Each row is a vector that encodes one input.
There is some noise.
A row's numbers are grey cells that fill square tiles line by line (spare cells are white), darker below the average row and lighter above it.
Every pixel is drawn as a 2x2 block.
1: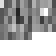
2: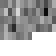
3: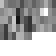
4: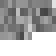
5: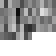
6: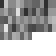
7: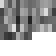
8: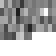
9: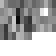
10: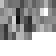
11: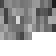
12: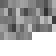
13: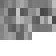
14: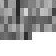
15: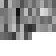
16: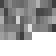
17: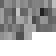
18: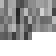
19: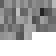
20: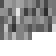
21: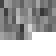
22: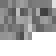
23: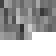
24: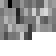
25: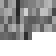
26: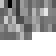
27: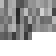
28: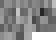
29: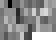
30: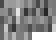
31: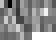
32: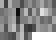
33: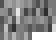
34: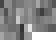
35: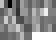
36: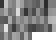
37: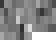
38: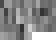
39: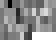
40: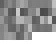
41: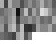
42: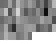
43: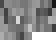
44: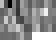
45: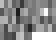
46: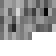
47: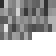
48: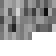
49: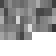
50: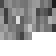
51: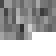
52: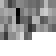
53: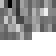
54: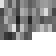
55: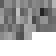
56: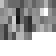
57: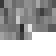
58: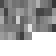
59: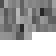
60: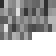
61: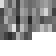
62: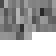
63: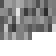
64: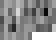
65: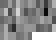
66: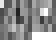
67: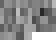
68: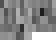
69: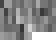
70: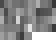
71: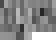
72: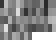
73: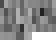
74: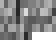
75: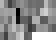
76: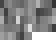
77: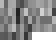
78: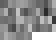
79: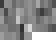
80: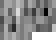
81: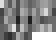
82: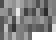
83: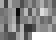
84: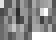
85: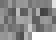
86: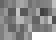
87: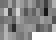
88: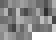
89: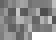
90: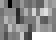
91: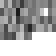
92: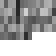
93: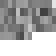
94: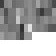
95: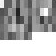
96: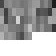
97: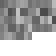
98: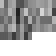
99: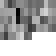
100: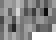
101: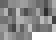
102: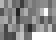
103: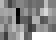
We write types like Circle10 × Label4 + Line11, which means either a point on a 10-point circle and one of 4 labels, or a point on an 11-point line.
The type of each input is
Circle10 + Line13.
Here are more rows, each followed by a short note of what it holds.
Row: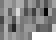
a point on a 13-point line
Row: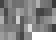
a point on a 13-point line
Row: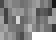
a point on a 13-point line
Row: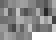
a point on a 13-point line
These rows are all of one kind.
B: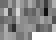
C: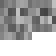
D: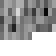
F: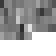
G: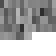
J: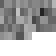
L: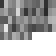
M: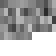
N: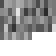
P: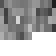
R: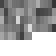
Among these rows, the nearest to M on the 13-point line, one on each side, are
B and C.
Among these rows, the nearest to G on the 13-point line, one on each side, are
F and J.
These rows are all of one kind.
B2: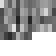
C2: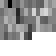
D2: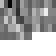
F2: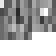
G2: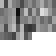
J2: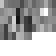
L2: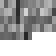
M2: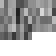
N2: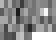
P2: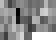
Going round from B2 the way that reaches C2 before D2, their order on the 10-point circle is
B2, L2, M2, G2, N2, J2, P2, C2, D2, F2.
